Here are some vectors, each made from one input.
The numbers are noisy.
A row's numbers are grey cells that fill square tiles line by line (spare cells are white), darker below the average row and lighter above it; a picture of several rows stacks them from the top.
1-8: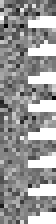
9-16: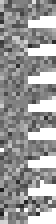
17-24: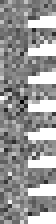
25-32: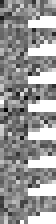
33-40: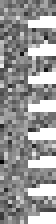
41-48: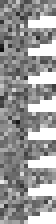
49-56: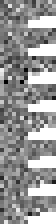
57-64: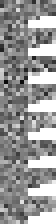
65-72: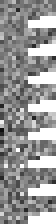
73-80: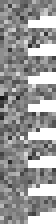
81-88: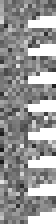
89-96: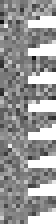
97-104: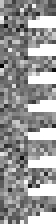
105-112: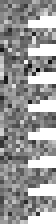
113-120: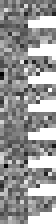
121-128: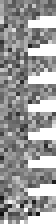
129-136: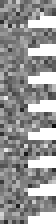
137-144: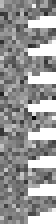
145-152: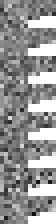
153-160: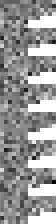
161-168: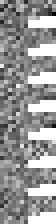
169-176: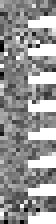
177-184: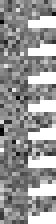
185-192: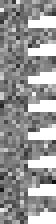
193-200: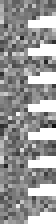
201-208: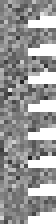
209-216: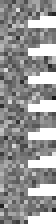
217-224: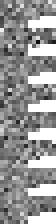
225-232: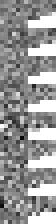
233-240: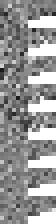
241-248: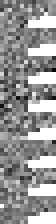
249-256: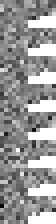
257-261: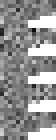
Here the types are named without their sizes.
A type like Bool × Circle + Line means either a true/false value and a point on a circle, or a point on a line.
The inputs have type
Circle × (Circle + Unit) × (Tree + Unit).
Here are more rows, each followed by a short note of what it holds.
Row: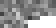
a point on a circle and a node of a tree
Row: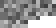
a point on each of two circles
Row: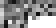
a point on each of two circles and a node of a tree
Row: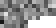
a point on each of two circles
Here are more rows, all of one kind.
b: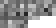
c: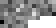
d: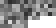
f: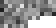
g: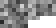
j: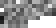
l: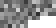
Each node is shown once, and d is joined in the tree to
c and l.
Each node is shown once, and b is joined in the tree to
g.
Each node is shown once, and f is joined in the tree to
c and j.
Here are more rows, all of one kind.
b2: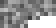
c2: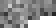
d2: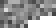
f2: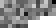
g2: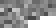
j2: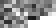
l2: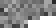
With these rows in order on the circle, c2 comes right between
d2 and g2.
